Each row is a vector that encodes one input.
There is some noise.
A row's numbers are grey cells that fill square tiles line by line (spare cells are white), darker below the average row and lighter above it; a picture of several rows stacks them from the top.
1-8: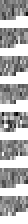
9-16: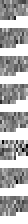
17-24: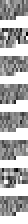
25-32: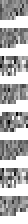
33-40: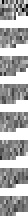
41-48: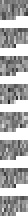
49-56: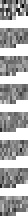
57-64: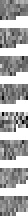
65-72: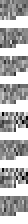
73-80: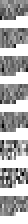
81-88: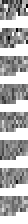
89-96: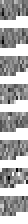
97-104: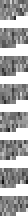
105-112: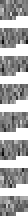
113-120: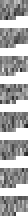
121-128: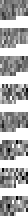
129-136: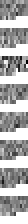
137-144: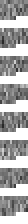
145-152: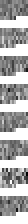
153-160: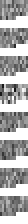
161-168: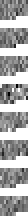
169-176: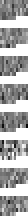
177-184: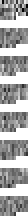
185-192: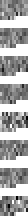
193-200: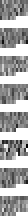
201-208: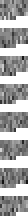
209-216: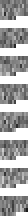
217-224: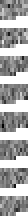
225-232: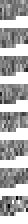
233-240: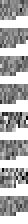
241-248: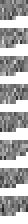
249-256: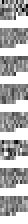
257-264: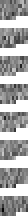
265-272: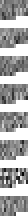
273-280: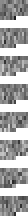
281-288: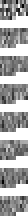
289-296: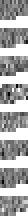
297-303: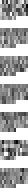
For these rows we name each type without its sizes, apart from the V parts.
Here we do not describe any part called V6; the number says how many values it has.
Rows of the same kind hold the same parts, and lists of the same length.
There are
4 kinds of row.
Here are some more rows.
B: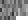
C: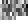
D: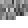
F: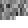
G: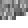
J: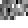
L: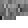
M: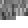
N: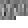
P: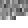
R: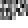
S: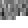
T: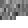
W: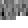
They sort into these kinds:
B, D, F, G, L, T
C, J, R
M, S, W
N, P

